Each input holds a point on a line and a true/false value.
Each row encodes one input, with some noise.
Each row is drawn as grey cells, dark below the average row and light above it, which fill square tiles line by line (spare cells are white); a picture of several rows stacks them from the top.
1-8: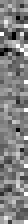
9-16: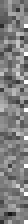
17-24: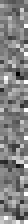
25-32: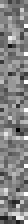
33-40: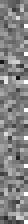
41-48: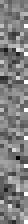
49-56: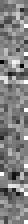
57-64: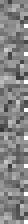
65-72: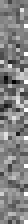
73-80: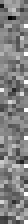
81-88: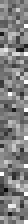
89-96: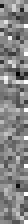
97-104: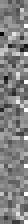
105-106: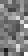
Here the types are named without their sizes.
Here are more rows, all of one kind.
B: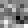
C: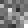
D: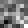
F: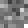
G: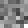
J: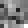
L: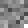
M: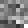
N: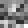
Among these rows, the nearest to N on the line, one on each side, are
C and J.
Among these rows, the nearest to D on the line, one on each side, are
J and L.
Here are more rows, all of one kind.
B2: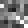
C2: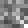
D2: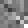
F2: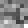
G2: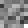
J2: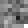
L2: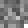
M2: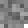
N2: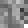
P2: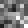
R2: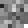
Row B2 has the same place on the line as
C2, D2 and N2.
